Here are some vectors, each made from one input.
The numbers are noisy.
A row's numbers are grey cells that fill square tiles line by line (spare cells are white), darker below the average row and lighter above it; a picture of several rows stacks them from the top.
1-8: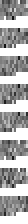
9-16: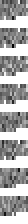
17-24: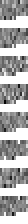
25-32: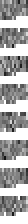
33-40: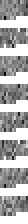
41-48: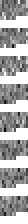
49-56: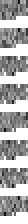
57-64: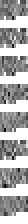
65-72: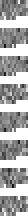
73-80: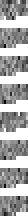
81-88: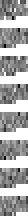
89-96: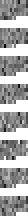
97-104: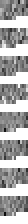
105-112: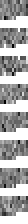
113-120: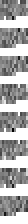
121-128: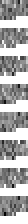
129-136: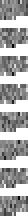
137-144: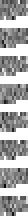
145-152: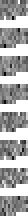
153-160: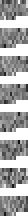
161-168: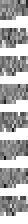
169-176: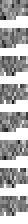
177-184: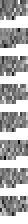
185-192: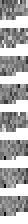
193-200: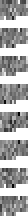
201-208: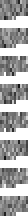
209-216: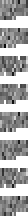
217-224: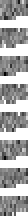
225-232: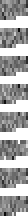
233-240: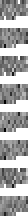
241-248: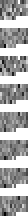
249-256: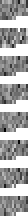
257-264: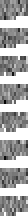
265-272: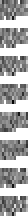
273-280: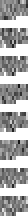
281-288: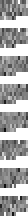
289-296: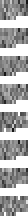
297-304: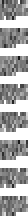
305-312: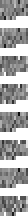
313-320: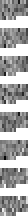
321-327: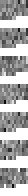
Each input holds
either a point on a 19-point circle, or a fixed value, or a node of each of two 13-node trees.
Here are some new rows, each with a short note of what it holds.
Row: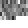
a fixed value
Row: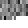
a node of each of two 13-node trees
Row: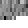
a node of each of two 13-node trees
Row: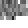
a point on a 19-point circle
